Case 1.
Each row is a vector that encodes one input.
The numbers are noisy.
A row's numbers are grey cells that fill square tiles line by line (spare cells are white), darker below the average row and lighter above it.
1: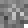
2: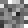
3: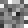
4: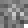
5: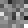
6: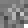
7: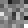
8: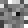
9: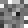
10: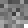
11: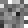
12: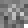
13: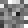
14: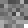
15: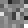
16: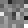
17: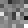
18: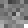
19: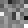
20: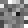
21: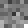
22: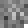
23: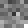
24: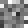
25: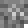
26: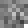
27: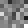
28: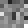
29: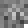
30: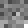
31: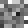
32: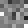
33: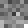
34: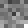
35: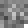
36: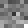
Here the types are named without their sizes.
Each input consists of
a point on a line.
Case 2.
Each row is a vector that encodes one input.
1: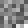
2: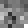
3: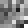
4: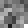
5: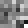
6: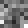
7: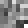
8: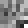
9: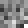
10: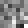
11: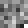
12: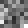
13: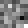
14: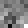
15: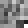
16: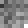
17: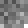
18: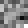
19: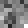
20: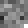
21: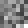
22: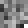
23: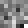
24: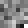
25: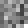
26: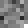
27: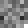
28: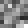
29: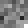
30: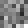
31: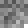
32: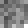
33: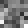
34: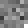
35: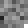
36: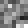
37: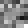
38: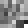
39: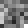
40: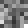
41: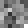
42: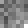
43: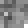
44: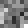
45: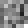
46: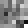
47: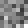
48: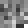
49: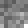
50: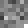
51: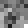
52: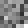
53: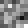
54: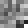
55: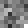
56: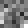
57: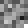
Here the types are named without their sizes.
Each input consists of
a node of a tree.
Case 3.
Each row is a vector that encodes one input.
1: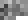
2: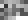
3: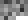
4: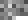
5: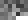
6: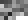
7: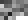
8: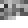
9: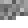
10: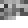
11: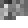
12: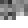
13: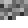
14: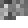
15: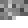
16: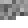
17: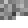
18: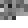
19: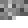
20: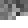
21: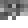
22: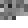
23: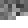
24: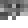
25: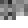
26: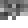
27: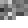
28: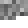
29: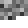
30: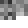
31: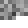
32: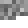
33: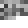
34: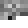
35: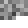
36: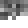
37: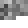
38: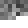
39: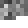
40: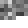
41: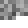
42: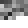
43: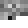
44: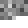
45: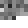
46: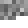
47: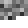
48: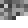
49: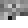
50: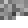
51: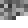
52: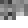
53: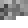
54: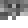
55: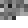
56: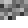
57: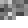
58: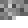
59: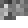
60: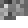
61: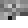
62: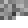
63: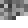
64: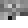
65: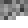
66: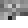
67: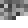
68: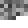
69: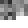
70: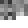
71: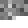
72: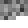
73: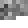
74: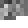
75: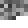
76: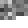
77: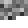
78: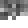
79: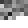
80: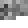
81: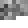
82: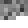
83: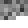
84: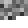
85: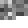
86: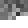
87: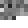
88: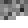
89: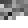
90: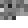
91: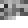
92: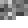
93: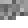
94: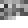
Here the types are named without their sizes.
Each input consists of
four true/false values.
